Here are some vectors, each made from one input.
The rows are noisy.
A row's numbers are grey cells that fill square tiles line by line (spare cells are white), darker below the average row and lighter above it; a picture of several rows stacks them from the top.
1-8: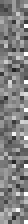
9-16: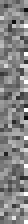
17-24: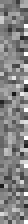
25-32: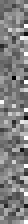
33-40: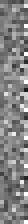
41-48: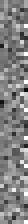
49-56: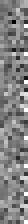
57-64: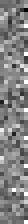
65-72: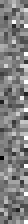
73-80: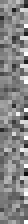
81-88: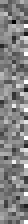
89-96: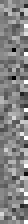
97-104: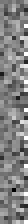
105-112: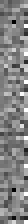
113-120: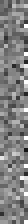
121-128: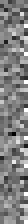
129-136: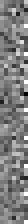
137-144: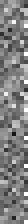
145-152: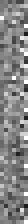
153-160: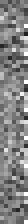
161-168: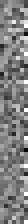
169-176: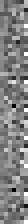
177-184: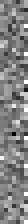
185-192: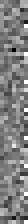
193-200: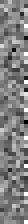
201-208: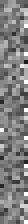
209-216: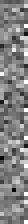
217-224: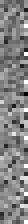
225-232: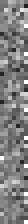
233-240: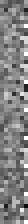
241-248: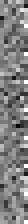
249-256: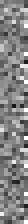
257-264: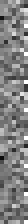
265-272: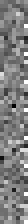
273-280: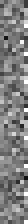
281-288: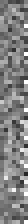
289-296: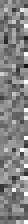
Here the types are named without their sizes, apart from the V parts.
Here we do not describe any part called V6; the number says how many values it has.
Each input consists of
a point on a line and a value of V6, together with either a point on a circle, or a fixed value.
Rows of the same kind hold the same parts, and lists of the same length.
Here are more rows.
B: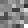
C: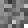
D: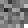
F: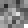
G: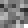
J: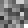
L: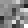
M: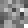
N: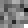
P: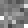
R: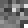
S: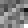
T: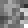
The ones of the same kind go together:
B, L, M, T
C, D, F, G, J, N, P, R, S

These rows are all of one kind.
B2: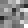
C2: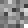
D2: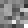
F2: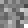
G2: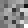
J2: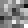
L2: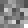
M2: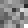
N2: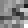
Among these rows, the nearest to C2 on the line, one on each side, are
L2 and M2.
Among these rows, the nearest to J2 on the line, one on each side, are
B2 and N2.
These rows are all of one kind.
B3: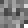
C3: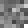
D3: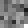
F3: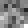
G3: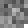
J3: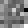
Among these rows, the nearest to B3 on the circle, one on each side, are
C3 and G3.
